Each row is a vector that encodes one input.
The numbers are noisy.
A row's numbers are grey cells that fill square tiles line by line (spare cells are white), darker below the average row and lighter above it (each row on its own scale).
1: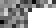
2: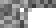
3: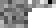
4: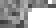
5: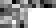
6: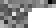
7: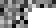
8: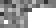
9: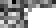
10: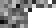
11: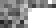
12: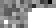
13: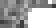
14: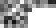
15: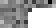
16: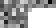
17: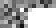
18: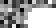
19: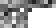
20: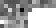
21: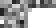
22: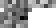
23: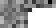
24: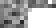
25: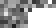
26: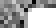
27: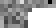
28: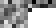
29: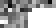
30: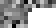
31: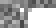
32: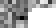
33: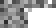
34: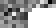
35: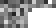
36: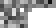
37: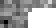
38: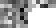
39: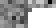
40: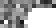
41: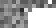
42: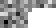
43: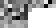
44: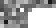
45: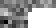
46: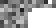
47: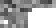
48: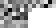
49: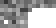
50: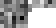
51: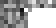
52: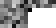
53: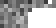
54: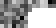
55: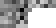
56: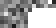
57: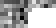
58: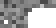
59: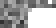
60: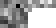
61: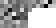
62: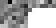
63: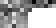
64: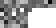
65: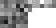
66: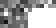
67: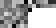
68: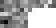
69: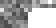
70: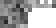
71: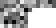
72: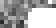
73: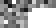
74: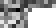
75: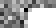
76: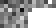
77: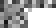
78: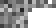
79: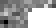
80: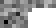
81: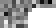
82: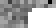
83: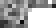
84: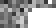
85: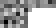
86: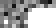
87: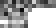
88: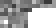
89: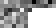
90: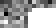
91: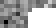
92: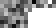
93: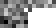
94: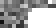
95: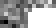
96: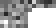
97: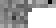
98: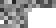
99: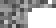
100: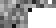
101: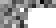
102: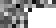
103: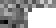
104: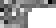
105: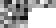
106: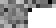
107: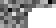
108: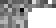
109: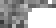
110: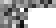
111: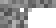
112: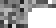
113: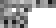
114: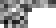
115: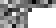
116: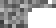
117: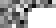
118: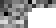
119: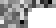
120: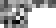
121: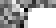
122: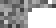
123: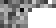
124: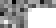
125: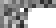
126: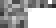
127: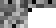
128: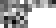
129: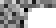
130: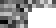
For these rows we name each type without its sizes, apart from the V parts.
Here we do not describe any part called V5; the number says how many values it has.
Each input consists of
a true/false value and a value of V5, together with either a point on a line, or a node of a tree.
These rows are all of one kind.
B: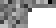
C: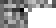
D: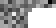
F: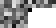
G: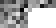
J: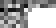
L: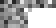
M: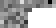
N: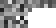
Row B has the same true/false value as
D, F and M.
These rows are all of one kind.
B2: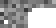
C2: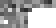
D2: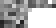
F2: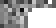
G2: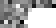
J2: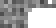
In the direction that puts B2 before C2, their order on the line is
D2, G2, J2, B2, C2, F2.
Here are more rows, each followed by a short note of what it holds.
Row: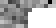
a node of a tree, a true/false value and a value of V5
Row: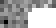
a node of a tree, a true/false value and a value of V5
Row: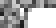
a point on a line, a true/false value and a value of V5
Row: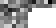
a node of a tree, a true/false value and a value of V5
